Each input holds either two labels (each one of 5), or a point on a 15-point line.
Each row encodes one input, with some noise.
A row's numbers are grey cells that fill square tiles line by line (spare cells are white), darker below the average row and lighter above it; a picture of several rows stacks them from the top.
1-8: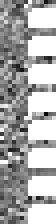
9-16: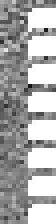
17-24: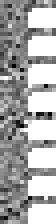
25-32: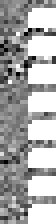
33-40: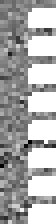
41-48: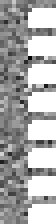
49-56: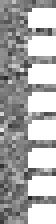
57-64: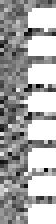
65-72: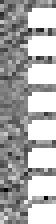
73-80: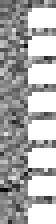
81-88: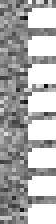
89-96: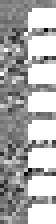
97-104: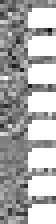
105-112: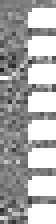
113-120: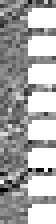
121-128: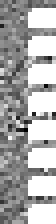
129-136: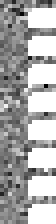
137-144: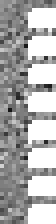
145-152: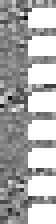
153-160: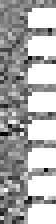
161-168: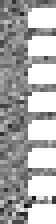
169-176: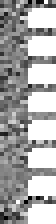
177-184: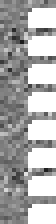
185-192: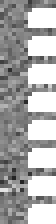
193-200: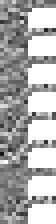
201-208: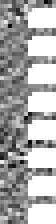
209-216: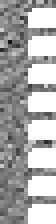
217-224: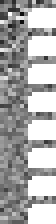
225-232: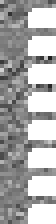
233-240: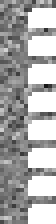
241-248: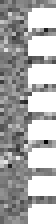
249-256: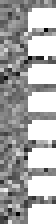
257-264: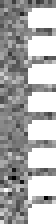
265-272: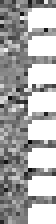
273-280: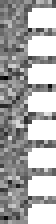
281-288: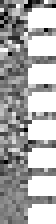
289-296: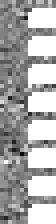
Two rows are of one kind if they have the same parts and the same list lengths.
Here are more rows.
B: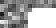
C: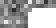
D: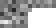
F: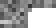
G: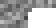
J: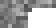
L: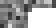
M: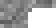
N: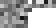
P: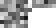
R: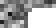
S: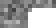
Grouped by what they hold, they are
B, G, J, M, N, P
C, D, F, L, R, S

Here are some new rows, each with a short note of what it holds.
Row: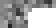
a point on a 15-point line
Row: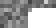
two labels (each one of 5)
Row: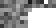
two labels (each one of 5)
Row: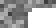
two labels (each one of 5)
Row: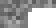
two labels (each one of 5)
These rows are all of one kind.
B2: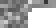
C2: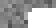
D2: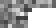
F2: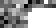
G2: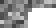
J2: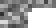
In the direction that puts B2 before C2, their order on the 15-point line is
G2, B2, D2, F2, J2, C2.
